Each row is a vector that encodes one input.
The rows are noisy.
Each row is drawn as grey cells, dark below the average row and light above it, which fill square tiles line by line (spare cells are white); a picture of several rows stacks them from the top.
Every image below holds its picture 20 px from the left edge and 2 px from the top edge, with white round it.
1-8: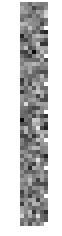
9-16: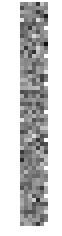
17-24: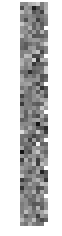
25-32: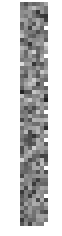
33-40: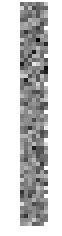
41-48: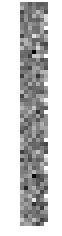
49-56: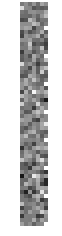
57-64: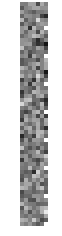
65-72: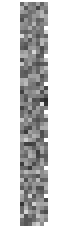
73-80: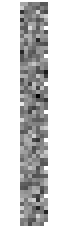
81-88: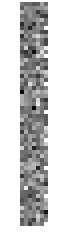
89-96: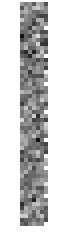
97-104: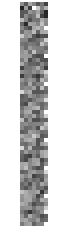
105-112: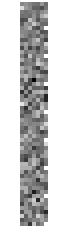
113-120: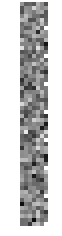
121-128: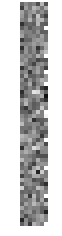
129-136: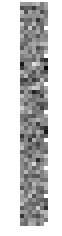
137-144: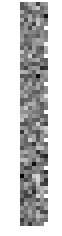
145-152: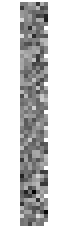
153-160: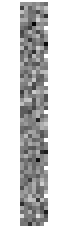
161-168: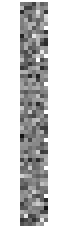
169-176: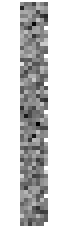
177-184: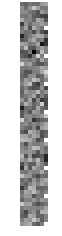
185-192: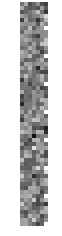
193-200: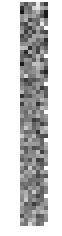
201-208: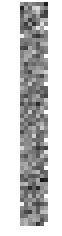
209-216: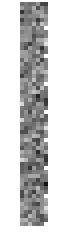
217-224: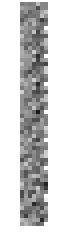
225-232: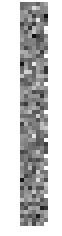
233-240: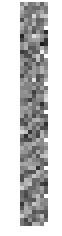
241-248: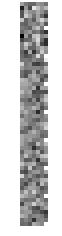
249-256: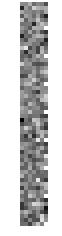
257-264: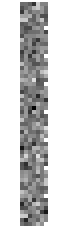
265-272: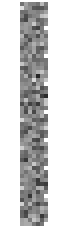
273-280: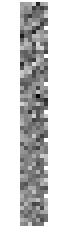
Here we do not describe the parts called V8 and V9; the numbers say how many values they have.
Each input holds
a value of V9, together with either a node of a 12-node tree, or a true/false value and a value of V8.
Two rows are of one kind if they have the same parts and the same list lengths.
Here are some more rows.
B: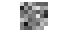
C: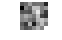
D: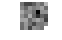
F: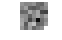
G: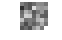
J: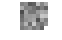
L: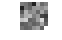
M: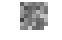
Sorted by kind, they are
B, C, D, G, L
F, J, M

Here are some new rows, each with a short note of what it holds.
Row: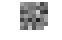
a node of a 12-node tree and a value of V9
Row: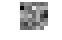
a true/false value, a value of V8 and a value of V9
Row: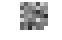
a true/false value, a value of V8 and a value of V9
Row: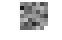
a true/false value, a value of V8 and a value of V9
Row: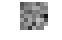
a true/false value, a value of V8 and a value of V9
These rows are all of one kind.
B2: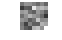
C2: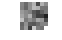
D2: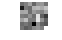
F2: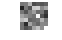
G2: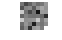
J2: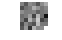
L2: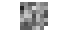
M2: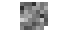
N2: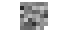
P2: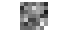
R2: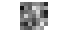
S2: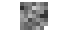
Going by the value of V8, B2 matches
P2 and R2.
